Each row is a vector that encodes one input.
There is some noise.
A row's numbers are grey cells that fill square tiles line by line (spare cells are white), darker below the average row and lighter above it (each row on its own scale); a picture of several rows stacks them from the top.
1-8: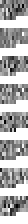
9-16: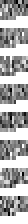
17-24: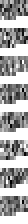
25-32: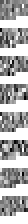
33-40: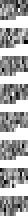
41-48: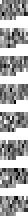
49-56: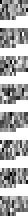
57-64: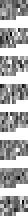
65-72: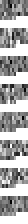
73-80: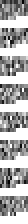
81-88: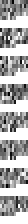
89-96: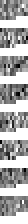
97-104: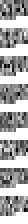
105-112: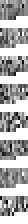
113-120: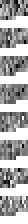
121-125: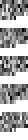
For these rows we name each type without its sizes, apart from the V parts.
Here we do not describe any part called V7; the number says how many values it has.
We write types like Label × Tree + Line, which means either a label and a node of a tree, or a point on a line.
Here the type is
Bool × (Line + V7).
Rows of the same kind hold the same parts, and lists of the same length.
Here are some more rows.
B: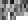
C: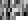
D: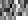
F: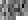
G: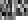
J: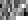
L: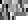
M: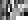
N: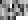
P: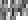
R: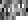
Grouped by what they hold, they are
B, D, F, G, P
C, J, L, M, N, R

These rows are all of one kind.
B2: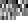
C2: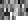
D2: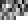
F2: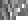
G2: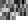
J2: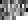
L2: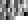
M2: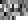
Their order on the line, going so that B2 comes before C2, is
D2, B2, M2, C2, J2, F2, G2, L2.
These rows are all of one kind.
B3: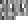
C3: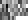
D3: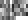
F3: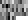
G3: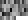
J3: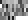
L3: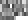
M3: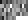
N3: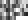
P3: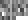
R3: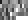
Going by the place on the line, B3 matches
L3, M3 and R3.
